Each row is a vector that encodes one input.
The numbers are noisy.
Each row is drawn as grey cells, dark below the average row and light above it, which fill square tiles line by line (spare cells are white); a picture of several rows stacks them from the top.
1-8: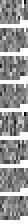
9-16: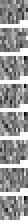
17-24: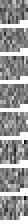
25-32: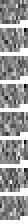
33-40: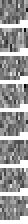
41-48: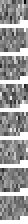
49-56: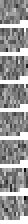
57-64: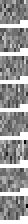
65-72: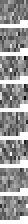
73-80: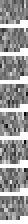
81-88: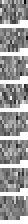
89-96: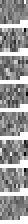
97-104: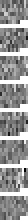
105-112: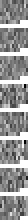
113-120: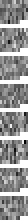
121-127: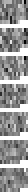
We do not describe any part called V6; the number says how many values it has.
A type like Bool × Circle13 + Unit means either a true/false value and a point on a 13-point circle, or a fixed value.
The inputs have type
(Bool × Bool × Bool + Unit) × V6 + Line9.
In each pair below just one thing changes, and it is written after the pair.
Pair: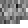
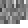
the value of V6
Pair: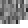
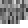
one of the three true/false values
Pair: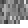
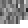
the value of V6
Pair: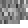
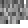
the value of V6
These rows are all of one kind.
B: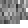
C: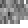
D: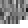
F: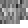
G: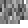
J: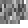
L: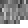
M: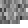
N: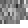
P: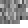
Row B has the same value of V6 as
F, M, N and P.
